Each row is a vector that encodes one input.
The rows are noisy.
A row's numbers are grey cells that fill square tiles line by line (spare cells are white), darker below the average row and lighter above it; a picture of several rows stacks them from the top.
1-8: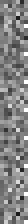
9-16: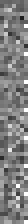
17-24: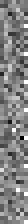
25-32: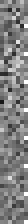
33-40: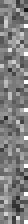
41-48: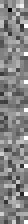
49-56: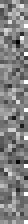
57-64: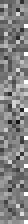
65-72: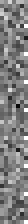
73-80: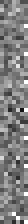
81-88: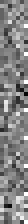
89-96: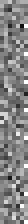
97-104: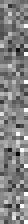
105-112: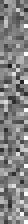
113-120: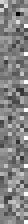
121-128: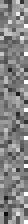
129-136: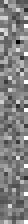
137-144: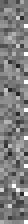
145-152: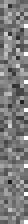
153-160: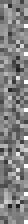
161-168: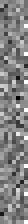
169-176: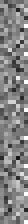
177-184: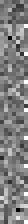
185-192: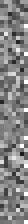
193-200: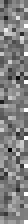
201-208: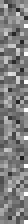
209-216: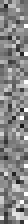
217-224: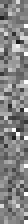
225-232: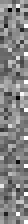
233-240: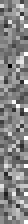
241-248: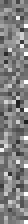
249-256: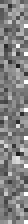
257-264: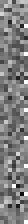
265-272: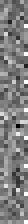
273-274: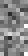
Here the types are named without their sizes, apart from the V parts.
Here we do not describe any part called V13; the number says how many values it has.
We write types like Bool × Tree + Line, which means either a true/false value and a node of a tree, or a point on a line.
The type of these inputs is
Bool × Circle + List(Line) × V13.
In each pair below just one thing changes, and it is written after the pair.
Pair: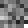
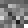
the place on the line in item 2 of the list
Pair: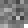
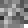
the value of V13
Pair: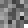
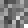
the place on the line in item 2 of the list
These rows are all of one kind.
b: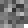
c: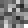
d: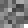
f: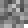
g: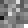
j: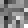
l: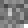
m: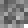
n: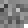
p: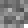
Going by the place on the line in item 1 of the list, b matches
g and n.
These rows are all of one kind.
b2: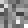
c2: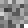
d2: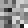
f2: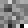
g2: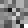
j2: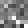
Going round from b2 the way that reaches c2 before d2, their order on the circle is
b2, g2, j2, f2, c2, d2.
